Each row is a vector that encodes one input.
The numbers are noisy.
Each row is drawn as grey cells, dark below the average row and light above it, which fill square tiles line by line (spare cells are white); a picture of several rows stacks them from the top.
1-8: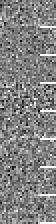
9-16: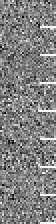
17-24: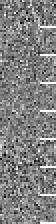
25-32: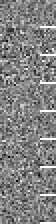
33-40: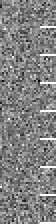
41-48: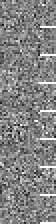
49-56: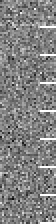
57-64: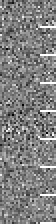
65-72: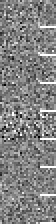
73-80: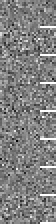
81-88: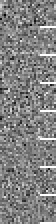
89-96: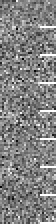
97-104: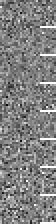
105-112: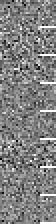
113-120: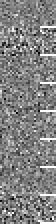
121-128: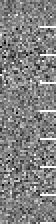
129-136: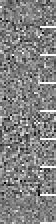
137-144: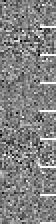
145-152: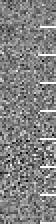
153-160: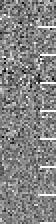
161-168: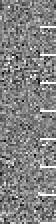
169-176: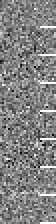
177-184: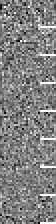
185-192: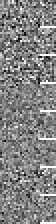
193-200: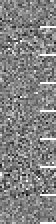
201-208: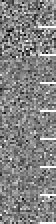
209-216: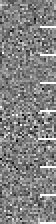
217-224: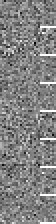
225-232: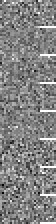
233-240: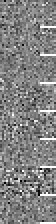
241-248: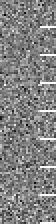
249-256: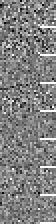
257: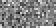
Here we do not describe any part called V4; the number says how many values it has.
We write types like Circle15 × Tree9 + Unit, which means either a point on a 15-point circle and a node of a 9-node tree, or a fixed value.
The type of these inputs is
(Bool × Circle6 + Label9) × (List2(V4) + Tree9).
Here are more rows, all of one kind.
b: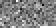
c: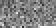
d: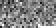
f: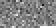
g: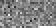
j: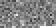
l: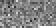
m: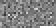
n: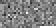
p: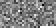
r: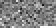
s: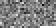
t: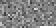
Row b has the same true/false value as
f, j, p and r.
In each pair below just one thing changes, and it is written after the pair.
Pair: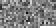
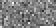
the value of V4 in item 1 of the list
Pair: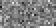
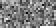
the value of V4 in item 2 of the list
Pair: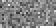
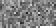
the label
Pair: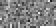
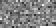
the label
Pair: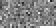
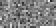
the value of V4 in item 1 of the list
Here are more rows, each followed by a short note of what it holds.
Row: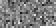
a point on a 6-point circle, a node of a 9-node tree and a true/false value
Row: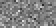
a point on a 6-point circle and a true/false value, together with a list of one item
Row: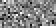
one of 9 labels, together with a list of one item
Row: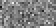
one of 9 labels, together with a list of two items
